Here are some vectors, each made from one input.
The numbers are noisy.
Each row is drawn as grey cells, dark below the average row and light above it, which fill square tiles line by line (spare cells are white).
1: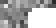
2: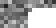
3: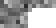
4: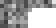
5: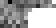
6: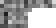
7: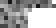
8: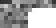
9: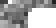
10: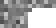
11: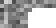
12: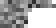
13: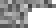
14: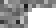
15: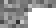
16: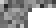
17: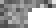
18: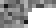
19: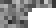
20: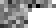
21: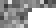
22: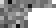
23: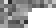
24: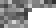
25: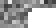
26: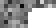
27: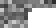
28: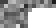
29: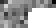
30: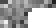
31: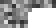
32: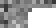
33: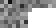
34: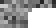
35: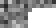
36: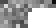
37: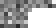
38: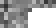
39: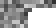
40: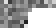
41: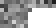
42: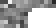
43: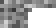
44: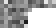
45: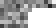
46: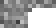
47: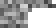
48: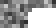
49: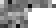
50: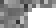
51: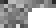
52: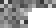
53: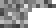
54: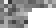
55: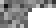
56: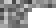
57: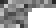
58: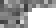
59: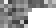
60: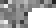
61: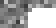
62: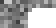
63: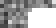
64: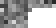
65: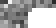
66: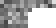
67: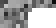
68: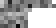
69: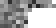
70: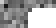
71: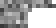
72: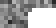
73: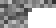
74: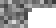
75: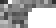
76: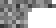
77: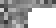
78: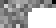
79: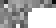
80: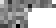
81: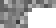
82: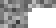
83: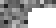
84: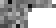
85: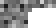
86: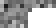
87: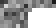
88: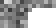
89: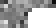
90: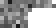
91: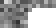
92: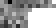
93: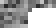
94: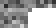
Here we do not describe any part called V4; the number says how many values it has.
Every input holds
a value of V4, together with either a node of a 7-node tree, or three true/false values.
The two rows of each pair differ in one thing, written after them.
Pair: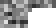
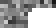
the node of the tree
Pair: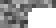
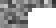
the node of the tree
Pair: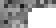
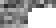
the node of the tree
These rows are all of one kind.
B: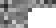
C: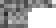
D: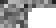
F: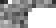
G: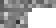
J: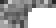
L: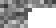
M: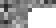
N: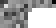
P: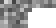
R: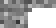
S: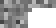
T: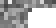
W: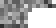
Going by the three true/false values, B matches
G, M, R and S.
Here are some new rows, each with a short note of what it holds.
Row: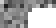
a node of a 7-node tree and a value of V4
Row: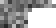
a node of a 7-node tree and a value of V4
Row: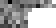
a node of a 7-node tree and a value of V4
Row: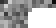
three true/false values and a value of V4
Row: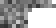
a node of a 7-node tree and a value of V4
